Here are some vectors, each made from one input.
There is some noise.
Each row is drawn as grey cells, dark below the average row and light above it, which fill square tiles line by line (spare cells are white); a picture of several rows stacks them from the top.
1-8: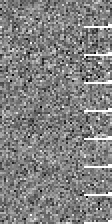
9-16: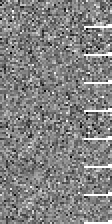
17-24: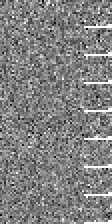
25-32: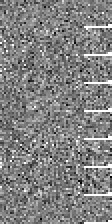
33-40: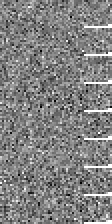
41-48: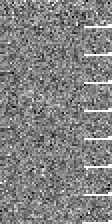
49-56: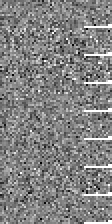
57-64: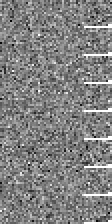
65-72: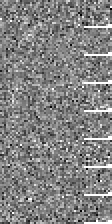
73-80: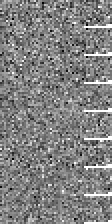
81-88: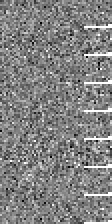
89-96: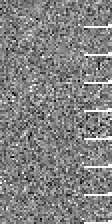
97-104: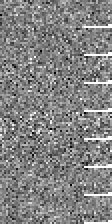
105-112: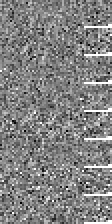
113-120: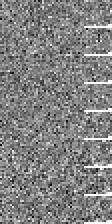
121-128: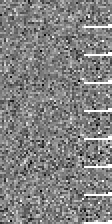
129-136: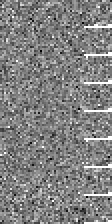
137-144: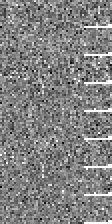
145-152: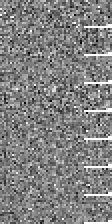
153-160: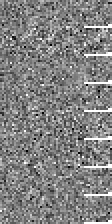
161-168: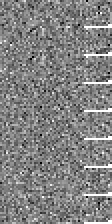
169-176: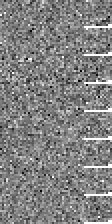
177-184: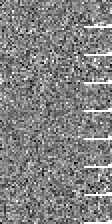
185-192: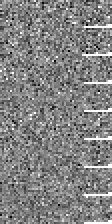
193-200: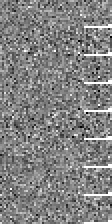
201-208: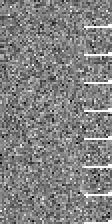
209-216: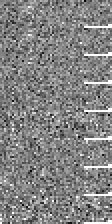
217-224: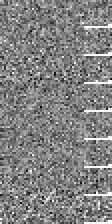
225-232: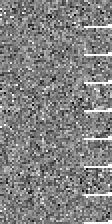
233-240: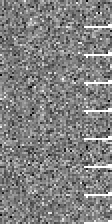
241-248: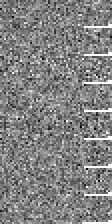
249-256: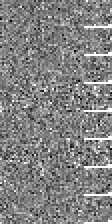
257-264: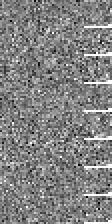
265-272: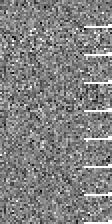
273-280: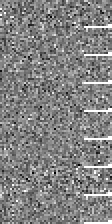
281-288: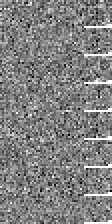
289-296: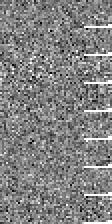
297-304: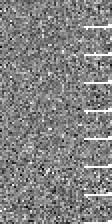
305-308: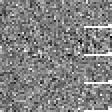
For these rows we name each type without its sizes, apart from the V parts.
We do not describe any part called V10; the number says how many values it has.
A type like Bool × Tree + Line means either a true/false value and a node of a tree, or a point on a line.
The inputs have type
(Bool × Bool × Bool × Bool × Bool + Line) × V10.
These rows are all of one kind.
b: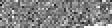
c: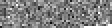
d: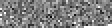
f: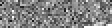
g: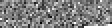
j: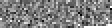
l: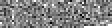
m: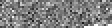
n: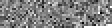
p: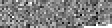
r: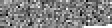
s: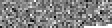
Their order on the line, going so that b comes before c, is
l, f, b, m, p, c, s, r, j, d, g, n.
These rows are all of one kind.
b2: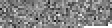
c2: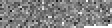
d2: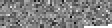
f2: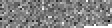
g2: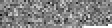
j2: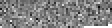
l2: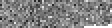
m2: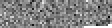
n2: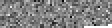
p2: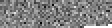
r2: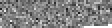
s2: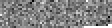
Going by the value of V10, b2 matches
j2 and r2.
